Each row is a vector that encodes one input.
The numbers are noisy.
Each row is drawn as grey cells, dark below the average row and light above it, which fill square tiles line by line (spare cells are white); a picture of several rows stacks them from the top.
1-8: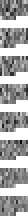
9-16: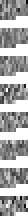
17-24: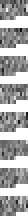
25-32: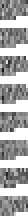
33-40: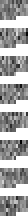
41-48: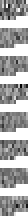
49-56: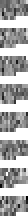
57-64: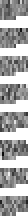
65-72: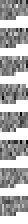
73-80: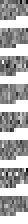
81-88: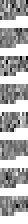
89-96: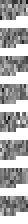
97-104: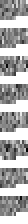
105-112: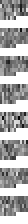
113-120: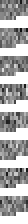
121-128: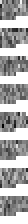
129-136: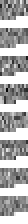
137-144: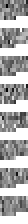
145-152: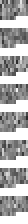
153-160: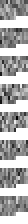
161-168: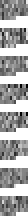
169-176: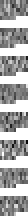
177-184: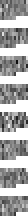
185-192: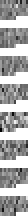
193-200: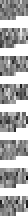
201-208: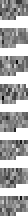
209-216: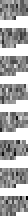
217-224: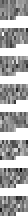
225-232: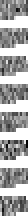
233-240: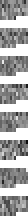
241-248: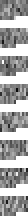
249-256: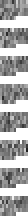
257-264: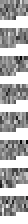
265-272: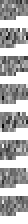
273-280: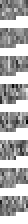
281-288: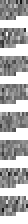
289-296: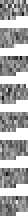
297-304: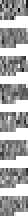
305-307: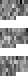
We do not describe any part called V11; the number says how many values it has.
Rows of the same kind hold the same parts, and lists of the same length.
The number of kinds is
3.
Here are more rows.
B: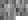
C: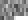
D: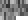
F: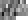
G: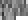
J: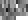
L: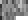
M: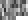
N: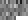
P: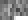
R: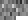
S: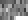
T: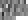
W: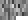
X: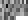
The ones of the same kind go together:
B, C, F, G, L, P, S, T
D, M, W, X
J, N, R

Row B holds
one of 8 labels and a point on a 13-point line.
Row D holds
one of 6 labels and one of 8 labels.
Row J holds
a value of V11.
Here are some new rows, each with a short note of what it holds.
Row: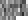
one of 6 labels and one of 8 labels
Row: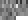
a value of V11
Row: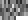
a value of V11
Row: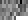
a value of V11
